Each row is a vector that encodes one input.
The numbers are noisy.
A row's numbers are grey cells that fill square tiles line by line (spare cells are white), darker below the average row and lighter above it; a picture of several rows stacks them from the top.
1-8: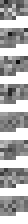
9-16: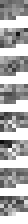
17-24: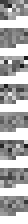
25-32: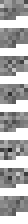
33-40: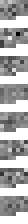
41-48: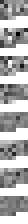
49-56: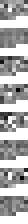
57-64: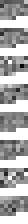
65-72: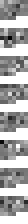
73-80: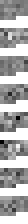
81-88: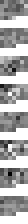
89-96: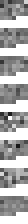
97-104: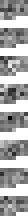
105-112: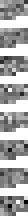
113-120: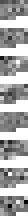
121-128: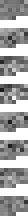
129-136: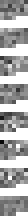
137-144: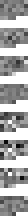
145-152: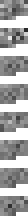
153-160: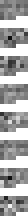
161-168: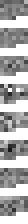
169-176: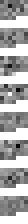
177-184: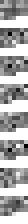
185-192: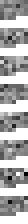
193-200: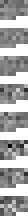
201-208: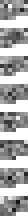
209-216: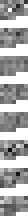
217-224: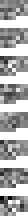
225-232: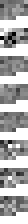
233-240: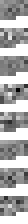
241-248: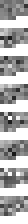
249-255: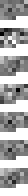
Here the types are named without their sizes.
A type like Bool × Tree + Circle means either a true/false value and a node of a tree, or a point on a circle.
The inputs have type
Bool × Bool × Bool × Bool + Tree.
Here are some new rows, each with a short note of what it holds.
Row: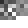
a node of a tree
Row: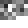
a node of a tree
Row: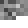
a node of a tree
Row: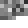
a node of a tree
